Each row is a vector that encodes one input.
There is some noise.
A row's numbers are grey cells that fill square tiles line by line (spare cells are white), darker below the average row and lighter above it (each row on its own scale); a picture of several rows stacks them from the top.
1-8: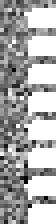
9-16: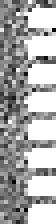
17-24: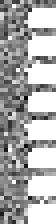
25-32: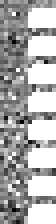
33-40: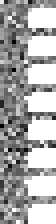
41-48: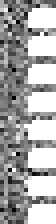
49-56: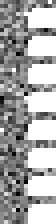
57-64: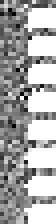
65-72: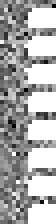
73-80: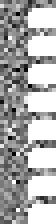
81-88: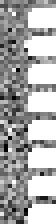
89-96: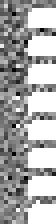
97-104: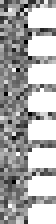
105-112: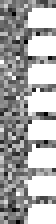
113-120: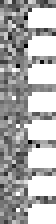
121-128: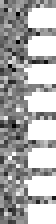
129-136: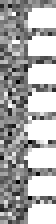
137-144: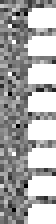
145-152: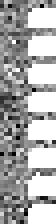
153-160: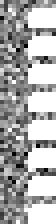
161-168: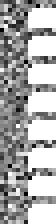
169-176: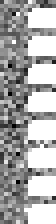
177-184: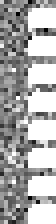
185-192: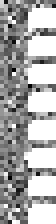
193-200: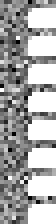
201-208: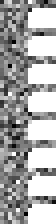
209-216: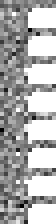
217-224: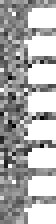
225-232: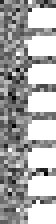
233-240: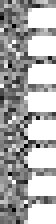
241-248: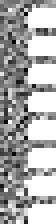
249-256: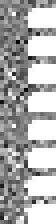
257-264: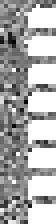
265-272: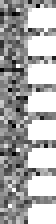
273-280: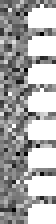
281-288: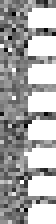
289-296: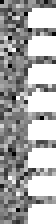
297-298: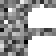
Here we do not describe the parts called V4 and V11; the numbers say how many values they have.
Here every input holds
a value of V4, together with either a node of a 14-node tree, or a true/false value and a value of V11.
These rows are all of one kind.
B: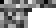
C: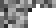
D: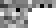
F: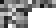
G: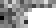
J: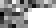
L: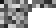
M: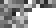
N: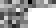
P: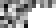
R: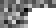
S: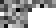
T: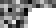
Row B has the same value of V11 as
M, R and T.
